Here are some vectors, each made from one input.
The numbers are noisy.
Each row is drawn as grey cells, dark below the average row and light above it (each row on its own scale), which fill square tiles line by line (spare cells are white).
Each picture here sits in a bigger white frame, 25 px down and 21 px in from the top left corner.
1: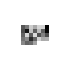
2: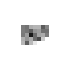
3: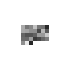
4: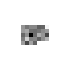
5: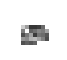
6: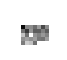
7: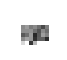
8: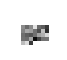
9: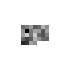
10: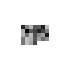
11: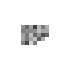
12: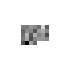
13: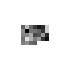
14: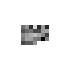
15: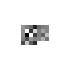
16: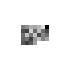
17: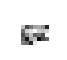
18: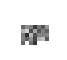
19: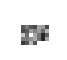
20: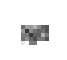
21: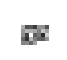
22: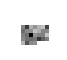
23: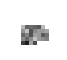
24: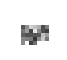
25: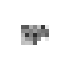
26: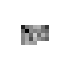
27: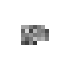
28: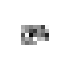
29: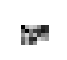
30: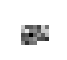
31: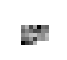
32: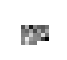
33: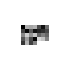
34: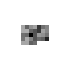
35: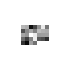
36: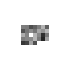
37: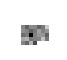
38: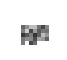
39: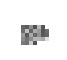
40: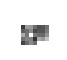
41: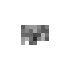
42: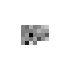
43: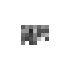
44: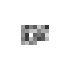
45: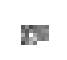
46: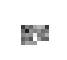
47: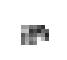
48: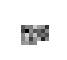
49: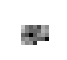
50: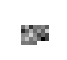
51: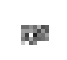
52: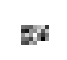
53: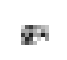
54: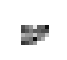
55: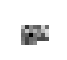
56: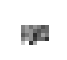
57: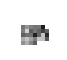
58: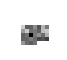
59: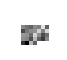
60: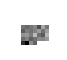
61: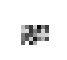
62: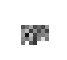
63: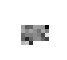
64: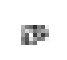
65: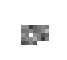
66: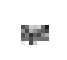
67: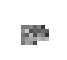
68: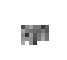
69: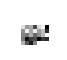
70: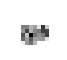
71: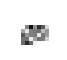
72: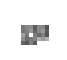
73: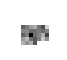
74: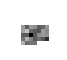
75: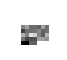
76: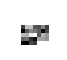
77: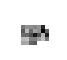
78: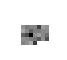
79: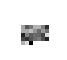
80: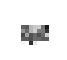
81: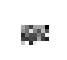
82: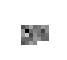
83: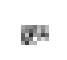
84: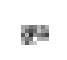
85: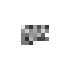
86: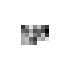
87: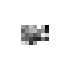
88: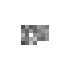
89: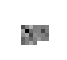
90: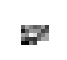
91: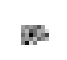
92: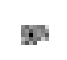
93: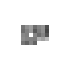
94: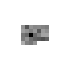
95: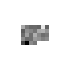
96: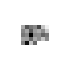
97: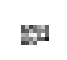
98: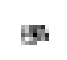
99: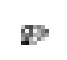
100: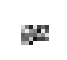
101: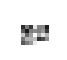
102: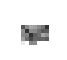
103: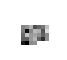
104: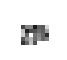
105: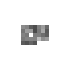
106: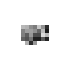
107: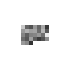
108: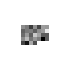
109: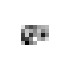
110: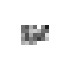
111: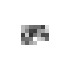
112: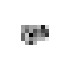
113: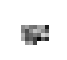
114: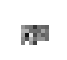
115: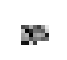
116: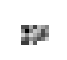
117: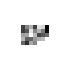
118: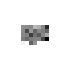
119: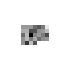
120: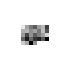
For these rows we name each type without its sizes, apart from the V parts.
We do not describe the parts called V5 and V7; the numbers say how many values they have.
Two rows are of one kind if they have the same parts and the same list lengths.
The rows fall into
2 kinds.
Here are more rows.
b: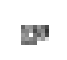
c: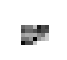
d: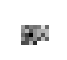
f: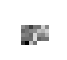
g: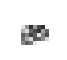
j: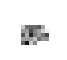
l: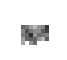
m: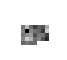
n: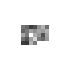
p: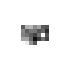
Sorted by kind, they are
b, c, f, m, n
d, g, j, l, p

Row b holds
a value of V5 and a value of V7.
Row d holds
a point on a line, a true/false value and a value of V7.
